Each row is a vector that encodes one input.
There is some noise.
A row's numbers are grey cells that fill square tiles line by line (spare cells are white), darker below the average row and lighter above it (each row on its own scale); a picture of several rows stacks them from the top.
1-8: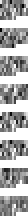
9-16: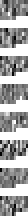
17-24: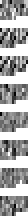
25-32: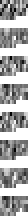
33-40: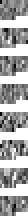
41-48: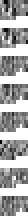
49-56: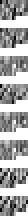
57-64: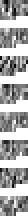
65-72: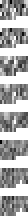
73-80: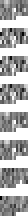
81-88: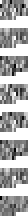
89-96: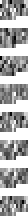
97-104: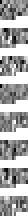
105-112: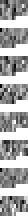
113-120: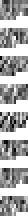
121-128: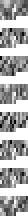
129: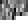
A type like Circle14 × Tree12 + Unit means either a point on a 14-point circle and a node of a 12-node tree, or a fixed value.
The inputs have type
Line5 + Line8.
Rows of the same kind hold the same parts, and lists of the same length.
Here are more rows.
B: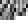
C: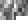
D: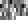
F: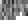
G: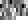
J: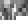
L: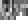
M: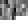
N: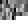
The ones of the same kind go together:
B, F, L, M, N
C, D, G, J

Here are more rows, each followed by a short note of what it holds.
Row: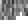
a point on an 8-point line
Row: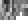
a point on an 8-point line
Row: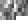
a point on a 5-point line
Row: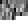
a point on an 8-point line
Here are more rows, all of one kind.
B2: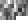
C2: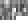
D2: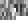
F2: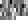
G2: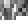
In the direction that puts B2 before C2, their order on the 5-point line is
B2, G2, C2, D2, F2.
